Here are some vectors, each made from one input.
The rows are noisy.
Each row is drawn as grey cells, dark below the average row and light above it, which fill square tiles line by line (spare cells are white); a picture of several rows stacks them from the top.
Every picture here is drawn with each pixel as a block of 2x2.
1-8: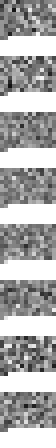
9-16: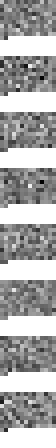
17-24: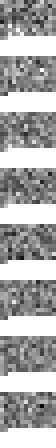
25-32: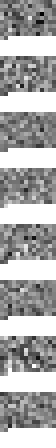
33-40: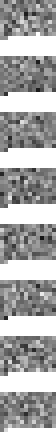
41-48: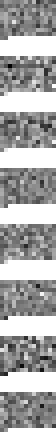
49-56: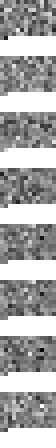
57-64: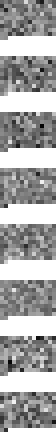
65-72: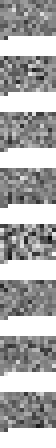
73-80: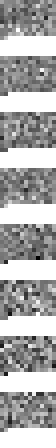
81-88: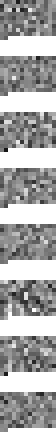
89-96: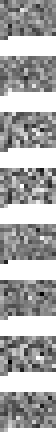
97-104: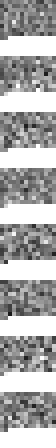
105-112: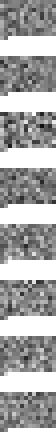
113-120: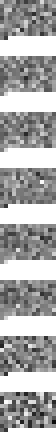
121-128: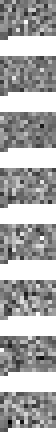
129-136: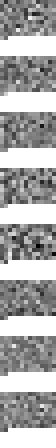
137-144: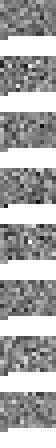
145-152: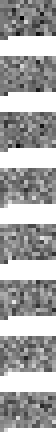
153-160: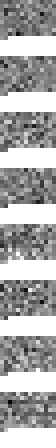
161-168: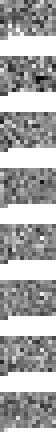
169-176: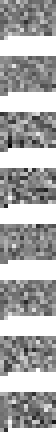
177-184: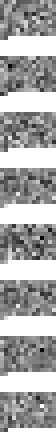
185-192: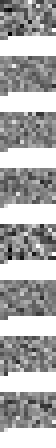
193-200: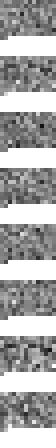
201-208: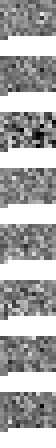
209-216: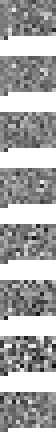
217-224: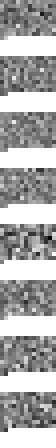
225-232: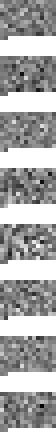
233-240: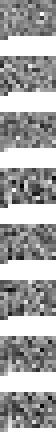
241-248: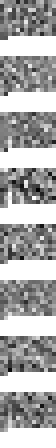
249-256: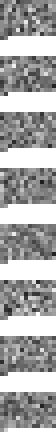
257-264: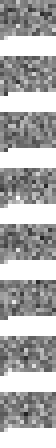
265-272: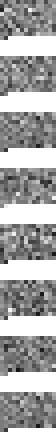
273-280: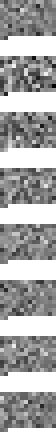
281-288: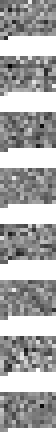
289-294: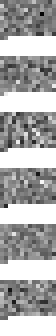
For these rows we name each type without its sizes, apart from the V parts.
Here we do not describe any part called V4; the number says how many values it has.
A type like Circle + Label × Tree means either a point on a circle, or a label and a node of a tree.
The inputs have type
(Bool × Circle + Unit) × V4.
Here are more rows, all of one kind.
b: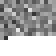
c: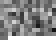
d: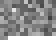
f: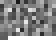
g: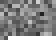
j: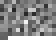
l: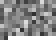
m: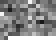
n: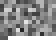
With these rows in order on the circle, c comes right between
d and m.
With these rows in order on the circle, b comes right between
g and l.
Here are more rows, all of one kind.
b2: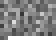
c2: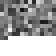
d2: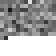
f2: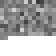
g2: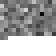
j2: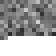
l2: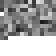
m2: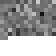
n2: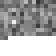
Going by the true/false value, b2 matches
g2, j2 and n2.
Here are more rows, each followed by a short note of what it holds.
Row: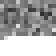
a value of V4
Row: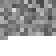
a point on a circle, a true/false value and a value of V4
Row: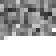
a value of V4
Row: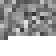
a point on a circle, a true/false value and a value of V4
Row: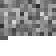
a point on a circle, a true/false value and a value of V4
